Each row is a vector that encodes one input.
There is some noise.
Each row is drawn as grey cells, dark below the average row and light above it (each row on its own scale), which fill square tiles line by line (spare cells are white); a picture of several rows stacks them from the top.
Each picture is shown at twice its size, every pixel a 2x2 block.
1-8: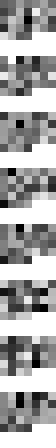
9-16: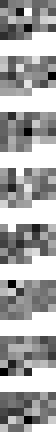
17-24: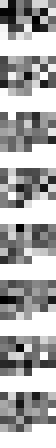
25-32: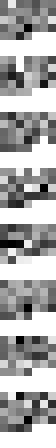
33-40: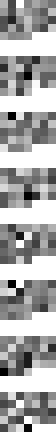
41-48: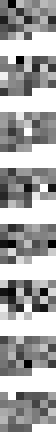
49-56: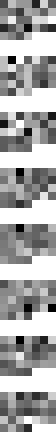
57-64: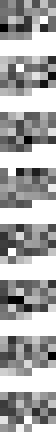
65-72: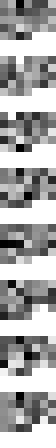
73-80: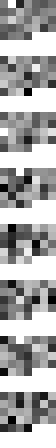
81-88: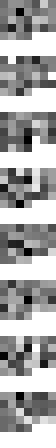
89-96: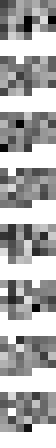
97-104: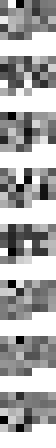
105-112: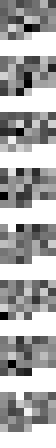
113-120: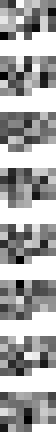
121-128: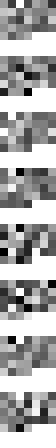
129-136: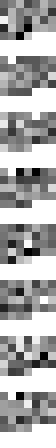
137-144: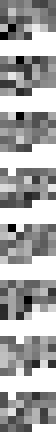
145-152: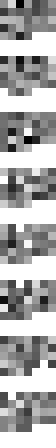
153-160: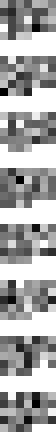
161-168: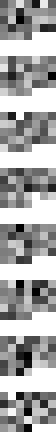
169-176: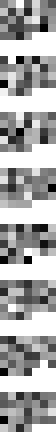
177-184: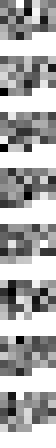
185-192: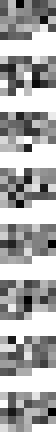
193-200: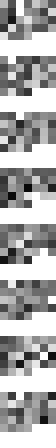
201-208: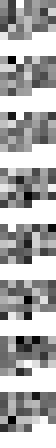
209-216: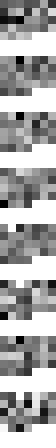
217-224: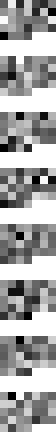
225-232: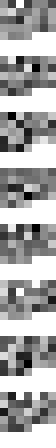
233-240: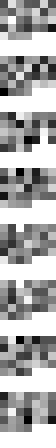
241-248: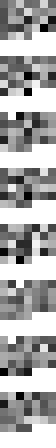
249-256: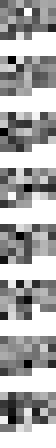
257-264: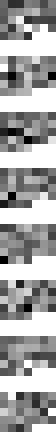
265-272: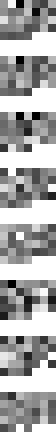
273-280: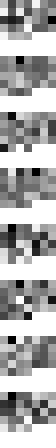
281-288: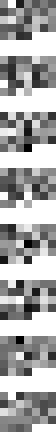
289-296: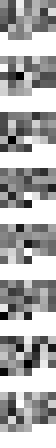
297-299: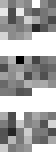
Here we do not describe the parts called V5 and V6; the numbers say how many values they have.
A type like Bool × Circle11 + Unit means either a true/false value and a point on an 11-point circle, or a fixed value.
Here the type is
Bool × (Line7 + V5) + V6.
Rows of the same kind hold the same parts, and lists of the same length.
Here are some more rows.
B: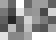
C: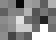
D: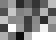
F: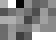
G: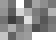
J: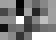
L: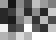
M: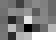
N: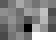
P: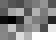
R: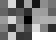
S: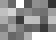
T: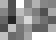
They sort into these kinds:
B, G, L, M, P, S, T
C, D, J, N
F, R

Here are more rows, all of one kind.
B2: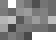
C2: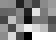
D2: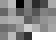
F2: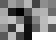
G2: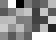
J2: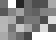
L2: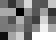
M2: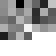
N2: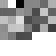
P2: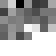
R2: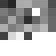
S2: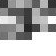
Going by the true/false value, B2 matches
C2, F2, R2 and S2.
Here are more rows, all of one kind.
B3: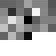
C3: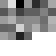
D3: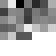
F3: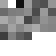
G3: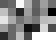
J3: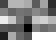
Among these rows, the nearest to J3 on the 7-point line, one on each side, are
B3 and G3.
